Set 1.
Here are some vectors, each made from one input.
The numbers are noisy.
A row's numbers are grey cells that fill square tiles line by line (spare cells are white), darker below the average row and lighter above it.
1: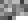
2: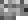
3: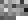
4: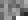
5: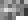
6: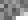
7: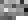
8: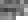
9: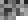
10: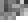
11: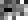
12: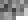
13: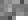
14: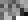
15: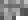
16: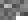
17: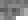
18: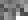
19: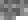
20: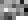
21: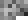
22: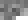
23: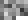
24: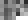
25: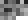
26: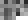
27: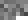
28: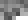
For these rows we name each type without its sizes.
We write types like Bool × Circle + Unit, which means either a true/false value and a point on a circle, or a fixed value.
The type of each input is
Line.
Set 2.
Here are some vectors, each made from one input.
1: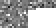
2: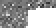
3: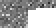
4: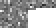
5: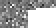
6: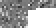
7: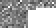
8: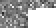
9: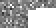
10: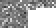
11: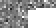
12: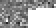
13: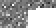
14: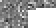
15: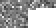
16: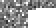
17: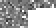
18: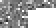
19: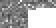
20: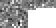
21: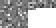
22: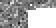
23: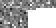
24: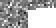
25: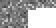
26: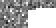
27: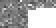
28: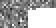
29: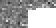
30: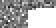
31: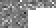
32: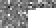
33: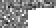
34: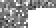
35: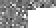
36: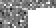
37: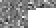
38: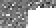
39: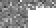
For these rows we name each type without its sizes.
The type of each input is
Bool × Bool × Bool + Unit.
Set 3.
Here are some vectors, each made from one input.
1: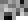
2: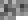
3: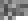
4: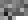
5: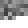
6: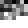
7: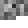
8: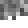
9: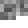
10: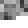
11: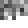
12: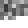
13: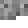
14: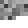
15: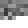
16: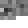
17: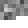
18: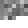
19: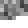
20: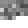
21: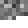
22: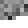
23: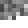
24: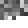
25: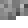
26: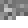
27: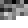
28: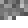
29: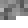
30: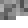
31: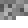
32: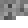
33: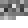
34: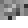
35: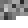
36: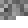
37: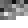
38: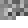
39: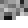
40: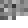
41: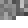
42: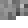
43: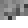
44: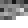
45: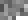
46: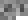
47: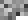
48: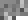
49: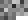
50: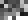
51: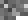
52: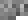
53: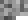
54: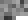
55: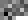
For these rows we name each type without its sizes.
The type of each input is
Circle + Unit.
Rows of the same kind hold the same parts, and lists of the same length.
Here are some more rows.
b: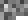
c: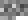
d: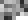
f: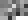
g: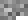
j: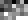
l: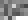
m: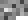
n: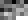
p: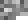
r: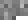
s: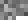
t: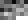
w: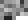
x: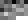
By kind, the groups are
b, c, d, f, g, l, m, p, r, s, w
j, n, t, x

